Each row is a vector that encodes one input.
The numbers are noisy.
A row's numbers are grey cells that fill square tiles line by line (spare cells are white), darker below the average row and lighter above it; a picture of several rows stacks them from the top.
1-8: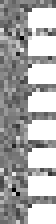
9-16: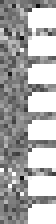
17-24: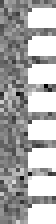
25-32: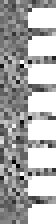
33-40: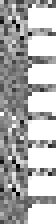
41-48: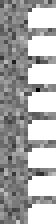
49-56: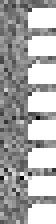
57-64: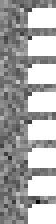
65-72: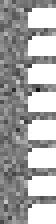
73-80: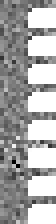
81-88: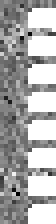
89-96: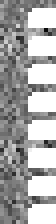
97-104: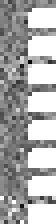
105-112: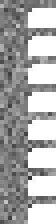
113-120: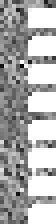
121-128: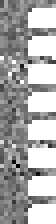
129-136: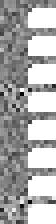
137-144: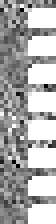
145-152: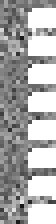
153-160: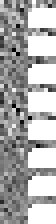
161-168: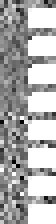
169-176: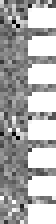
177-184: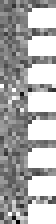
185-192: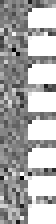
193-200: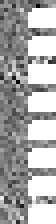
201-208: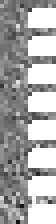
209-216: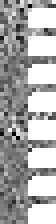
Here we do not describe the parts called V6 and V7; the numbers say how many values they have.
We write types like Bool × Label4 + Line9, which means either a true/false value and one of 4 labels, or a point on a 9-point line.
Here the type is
Bool × (Line4 + Line8) × V6 + V7.
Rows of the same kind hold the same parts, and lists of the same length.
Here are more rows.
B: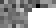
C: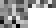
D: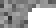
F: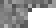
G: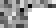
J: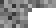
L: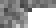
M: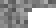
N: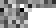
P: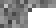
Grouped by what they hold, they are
B, D, F, J, M
C, G, N
L, P

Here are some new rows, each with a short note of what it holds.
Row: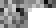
a value of V7
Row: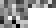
a value of V7
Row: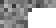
a point on an 8-point line, a true/false value and a value of V6
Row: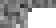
a point on a 4-point line, a true/false value and a value of V6
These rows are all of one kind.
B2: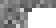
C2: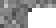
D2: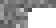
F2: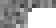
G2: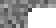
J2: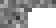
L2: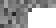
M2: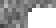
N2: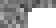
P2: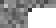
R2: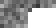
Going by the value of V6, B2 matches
D2, J2, L2 and M2.
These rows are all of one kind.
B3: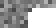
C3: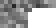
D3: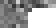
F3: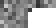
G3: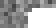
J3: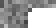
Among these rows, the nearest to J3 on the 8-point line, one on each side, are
B3 and D3.
